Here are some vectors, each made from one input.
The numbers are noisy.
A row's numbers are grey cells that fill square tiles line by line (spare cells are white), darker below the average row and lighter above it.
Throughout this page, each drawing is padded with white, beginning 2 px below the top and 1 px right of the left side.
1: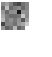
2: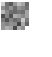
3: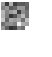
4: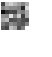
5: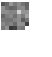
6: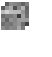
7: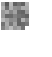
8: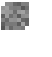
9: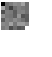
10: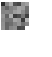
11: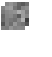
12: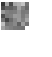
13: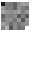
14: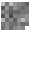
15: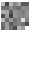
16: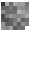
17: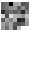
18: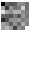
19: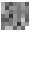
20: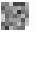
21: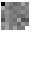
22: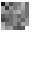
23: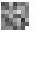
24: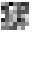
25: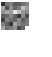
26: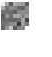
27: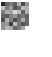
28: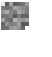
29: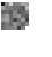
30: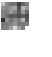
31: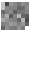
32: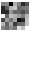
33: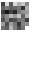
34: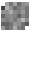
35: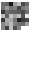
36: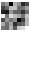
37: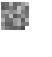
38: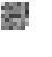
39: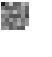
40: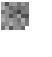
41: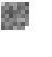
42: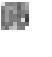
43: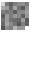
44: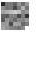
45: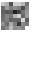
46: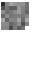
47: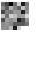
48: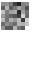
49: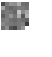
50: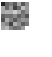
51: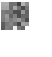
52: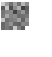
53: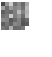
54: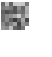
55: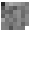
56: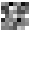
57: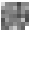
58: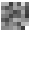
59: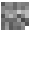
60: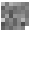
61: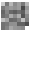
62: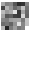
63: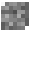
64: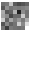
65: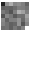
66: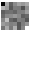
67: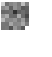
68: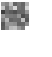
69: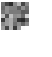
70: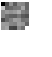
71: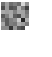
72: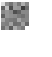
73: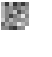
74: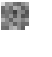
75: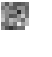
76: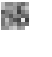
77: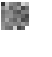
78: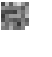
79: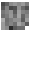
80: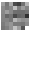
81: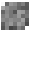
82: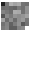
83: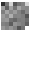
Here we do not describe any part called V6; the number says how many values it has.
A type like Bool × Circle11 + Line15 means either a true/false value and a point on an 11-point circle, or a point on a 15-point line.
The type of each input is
(Bool × Bool × Bool × Bool + Unit) × V6 + Line4.
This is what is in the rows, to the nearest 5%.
About 10% of them hold a point on a 4-point line. The rest hold a value of V6, together with either a fixed value, or four true/false values.
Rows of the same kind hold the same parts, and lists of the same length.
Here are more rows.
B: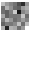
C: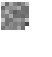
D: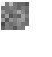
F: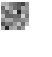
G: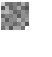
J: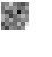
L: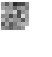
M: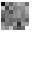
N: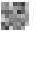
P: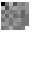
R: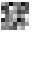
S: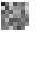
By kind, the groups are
B, F, J, L, N
C, D, G, M, P, S
R

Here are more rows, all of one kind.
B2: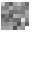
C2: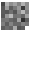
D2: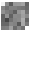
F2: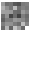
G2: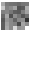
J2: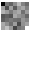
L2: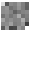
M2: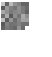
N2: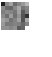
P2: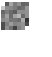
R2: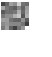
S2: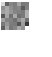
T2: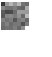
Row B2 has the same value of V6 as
D2 and J2.
